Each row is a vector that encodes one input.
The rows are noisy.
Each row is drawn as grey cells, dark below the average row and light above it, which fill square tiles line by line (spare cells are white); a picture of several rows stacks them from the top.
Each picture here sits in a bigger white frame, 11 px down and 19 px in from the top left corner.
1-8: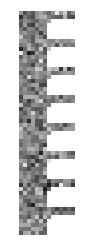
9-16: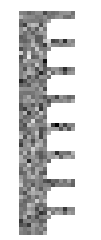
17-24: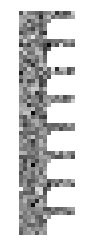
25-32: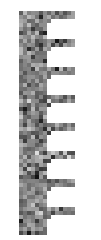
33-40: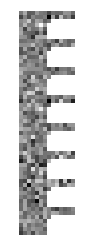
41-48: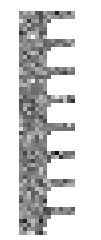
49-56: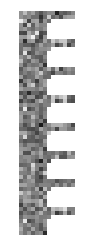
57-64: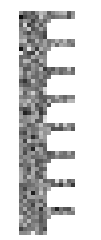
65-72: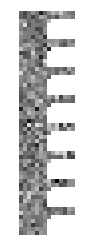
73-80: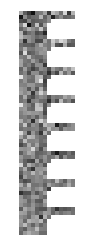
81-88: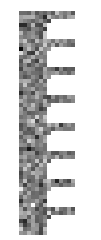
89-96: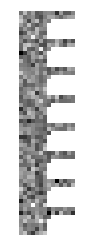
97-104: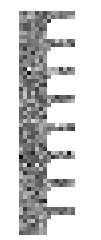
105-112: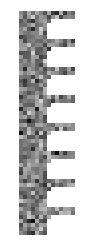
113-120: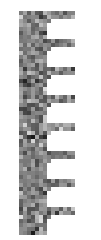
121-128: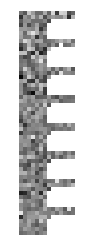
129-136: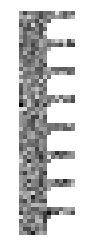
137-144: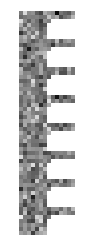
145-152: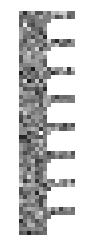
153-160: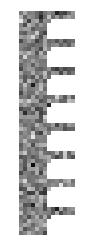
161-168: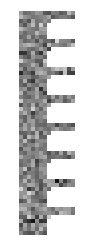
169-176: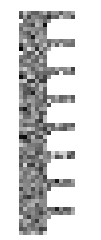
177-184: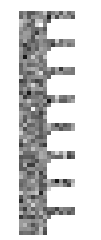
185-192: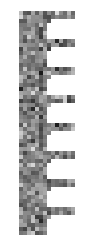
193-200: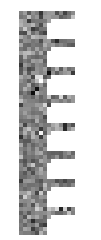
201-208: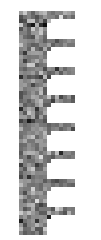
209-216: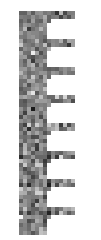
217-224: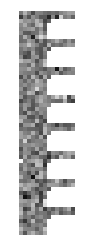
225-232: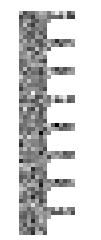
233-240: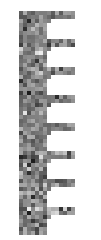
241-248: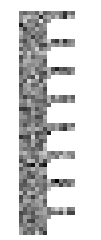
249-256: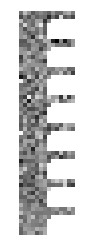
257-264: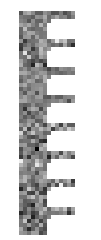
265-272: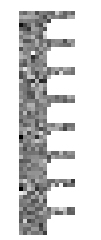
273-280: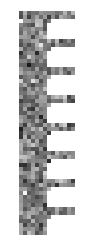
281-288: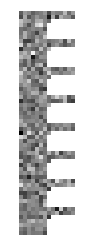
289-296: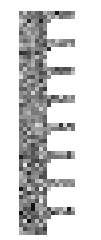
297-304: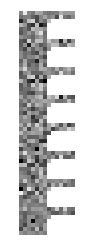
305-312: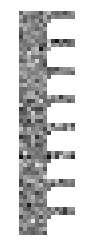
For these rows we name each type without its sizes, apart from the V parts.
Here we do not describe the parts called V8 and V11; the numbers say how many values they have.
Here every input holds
either a point on each of two lines and a true/false value, or a node of a tree, or a value of V8 and a value of V11.
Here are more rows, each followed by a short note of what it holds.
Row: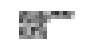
a value of V8 and a value of V11
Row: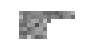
a value of V8 and a value of V11
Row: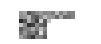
a point on each of two lines and a true/false value
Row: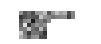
a node of a tree
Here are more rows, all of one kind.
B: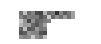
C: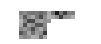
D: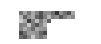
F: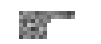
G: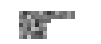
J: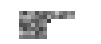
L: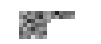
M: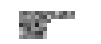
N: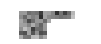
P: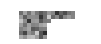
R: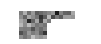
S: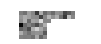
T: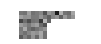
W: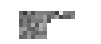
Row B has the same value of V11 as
G, M and W.
